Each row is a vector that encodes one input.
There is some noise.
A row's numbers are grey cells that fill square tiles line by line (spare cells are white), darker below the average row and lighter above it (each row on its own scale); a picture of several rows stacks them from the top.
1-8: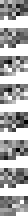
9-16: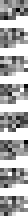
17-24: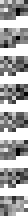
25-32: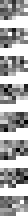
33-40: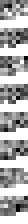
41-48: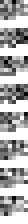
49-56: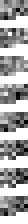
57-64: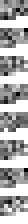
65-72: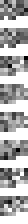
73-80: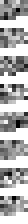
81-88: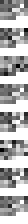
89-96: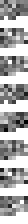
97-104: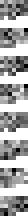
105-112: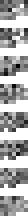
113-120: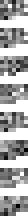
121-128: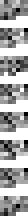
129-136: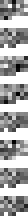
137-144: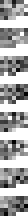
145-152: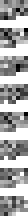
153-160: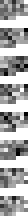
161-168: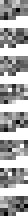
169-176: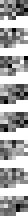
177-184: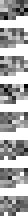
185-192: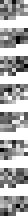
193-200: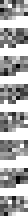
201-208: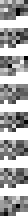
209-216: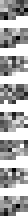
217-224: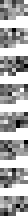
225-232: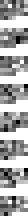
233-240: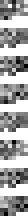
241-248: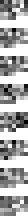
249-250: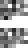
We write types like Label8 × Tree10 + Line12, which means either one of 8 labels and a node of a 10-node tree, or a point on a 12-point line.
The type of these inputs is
Bool × Bool × Bool + List2(Line3 × Line4).
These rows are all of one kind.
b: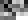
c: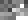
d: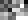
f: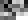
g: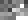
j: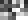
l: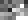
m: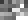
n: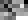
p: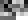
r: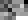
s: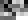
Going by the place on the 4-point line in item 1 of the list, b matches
f, p and s.
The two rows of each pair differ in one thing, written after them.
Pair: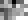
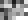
the place on the 4-point line in item 2 of the list
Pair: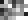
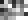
the place on the 3-point line in item 2 of the list
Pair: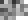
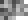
the place on the 4-point line in item 2 of the list
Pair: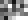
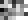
the place on the 4-point line in item 1 of the list
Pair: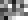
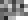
the place on the 3-point line in item 1 of the list
